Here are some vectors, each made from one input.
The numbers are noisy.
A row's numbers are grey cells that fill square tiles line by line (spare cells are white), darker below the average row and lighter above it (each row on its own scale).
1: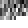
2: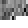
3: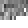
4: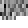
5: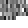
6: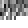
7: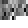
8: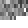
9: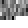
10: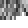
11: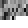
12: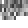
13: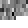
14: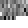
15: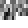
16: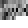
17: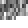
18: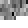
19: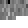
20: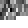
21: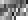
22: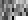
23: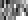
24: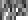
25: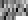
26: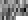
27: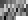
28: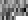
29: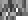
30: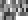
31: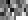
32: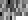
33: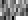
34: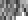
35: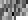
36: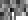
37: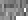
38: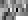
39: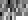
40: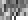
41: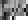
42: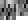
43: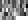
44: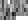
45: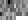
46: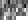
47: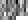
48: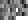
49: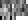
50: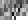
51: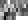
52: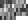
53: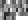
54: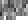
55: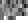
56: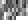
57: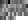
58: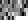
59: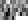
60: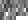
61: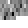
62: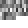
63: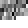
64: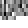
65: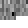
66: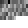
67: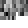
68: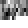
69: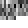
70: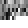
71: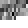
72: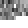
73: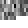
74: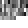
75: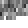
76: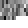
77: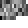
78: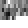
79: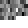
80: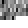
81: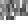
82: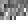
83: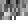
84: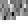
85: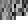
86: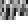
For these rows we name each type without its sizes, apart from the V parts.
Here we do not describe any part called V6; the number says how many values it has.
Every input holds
a value of V6, together with either a point on a line, or three true/false values.
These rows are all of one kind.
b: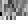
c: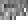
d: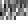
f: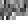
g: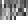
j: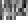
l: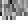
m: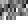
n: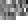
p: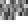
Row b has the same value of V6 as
l, m and p.
